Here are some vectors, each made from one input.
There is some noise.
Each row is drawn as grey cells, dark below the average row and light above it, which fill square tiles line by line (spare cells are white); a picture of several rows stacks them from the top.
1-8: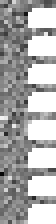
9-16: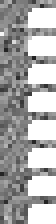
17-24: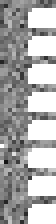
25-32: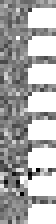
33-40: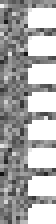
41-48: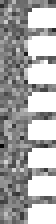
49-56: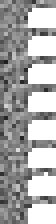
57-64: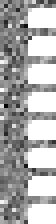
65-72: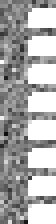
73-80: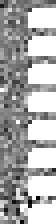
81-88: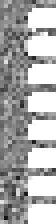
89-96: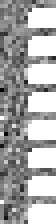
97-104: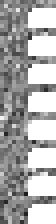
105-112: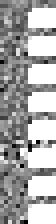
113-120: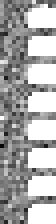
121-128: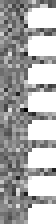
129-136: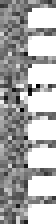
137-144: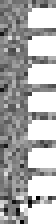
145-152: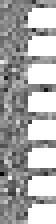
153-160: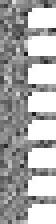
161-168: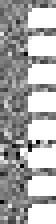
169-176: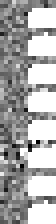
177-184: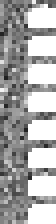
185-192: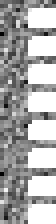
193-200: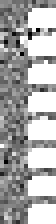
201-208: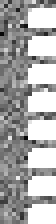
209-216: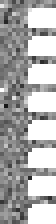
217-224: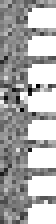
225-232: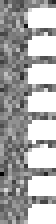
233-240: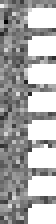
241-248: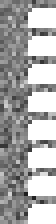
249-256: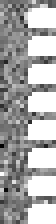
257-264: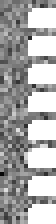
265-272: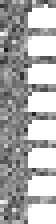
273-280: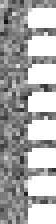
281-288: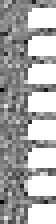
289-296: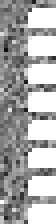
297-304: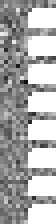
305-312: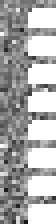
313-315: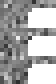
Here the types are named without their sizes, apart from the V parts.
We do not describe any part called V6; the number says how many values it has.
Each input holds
a list of items, each either a point on a line, or a true/false value and a value of V6.
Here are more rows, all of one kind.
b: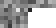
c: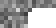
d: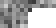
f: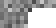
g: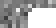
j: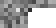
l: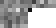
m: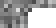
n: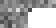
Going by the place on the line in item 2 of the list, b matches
g, j and m.
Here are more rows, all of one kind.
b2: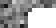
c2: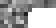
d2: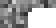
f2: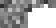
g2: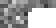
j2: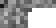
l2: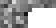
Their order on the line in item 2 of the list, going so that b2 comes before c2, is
g2, j2, b2, d2, f2, c2, l2.
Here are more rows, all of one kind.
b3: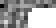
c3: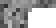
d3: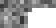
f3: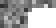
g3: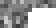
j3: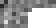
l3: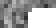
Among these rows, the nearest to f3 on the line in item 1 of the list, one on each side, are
d3 and g3.
